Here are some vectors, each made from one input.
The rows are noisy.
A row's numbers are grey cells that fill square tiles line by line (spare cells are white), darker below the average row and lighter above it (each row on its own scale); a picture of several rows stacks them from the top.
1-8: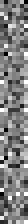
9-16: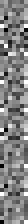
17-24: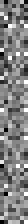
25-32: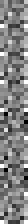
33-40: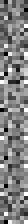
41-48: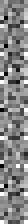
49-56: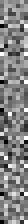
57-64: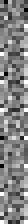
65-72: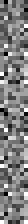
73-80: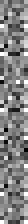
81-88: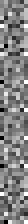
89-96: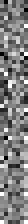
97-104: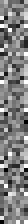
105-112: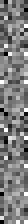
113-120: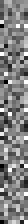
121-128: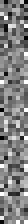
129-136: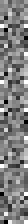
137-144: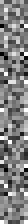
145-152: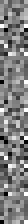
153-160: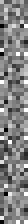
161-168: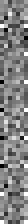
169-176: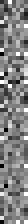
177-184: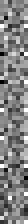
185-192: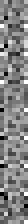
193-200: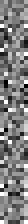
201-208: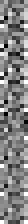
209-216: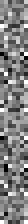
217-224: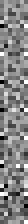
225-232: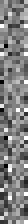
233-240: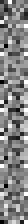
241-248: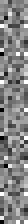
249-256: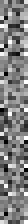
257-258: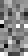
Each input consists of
either a node of each of two 9-node trees, or three true/false values.
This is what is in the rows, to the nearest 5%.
About 45% of them hold a node of each of two 9-node trees. The rest hold three true/false values.
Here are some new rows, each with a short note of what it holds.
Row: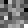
three true/false values
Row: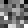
three true/false values
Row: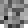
a node of each of two 9-node trees
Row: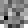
a node of each of two 9-node trees
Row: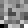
three true/false values
